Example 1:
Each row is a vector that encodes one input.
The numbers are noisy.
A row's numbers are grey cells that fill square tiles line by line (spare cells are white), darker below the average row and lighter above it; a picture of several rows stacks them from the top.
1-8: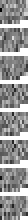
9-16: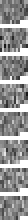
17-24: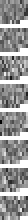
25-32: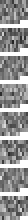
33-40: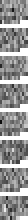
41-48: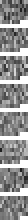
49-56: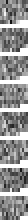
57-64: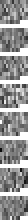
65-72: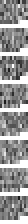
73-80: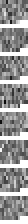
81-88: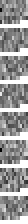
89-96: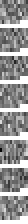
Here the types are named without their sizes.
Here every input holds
a label.
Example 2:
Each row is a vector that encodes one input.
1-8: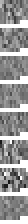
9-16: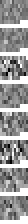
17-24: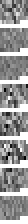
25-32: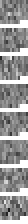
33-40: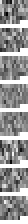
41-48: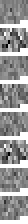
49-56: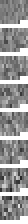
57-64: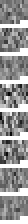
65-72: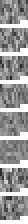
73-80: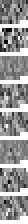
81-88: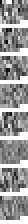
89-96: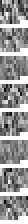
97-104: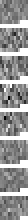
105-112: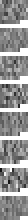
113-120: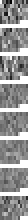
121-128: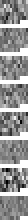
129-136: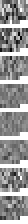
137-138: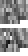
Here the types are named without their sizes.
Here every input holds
a node of a tree.
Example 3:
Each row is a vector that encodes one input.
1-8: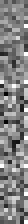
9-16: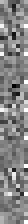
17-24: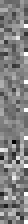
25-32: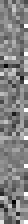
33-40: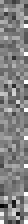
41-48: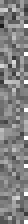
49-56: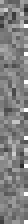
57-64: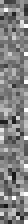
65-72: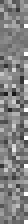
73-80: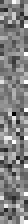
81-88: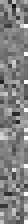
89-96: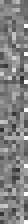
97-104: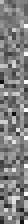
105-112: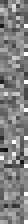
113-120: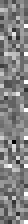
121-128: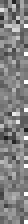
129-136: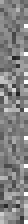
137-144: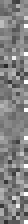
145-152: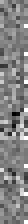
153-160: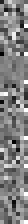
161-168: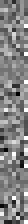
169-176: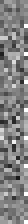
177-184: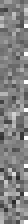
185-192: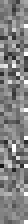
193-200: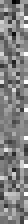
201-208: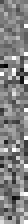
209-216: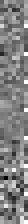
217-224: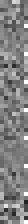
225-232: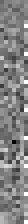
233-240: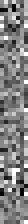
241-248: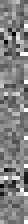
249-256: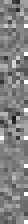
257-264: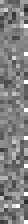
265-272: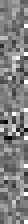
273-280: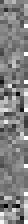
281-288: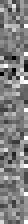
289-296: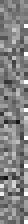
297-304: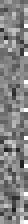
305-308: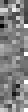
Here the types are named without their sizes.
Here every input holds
a point on a line.
